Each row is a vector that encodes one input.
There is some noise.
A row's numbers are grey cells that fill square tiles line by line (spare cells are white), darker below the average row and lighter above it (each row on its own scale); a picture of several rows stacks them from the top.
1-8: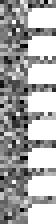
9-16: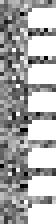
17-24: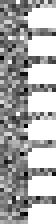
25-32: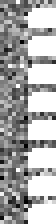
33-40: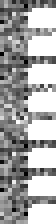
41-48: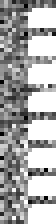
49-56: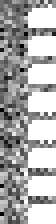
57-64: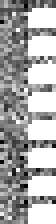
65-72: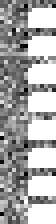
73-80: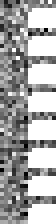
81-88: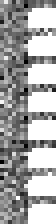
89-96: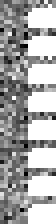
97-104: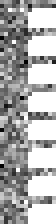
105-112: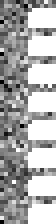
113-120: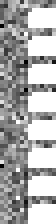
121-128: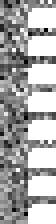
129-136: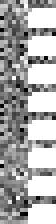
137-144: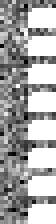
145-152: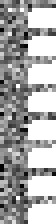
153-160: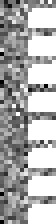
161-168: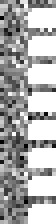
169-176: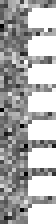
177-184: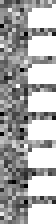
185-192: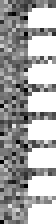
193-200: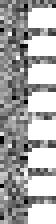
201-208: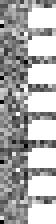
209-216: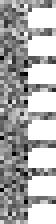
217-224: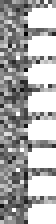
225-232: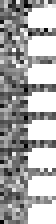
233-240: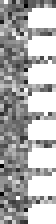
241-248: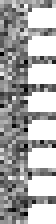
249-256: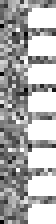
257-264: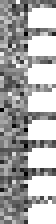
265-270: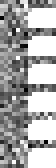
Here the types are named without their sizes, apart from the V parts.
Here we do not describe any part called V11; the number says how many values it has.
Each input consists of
either a point on a circle, or a fixed value, or a true/false value and a value of V11.
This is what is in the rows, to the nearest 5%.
About 40% of them hold a point on a circle. About 5% of them hold a fixed value. The rest hold a true/false value and a value of V11.
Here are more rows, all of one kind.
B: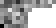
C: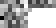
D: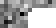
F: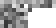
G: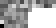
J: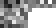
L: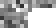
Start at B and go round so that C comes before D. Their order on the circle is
B, J, C, L, F, D, G.
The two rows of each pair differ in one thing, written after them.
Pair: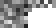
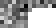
the true/false value
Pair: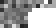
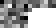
the true/false value
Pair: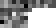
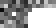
the true/false value
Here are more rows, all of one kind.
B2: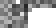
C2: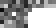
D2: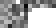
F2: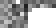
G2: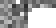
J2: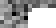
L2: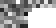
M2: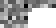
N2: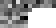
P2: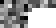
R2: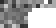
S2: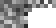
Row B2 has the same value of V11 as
D2, F2, G2 and L2.
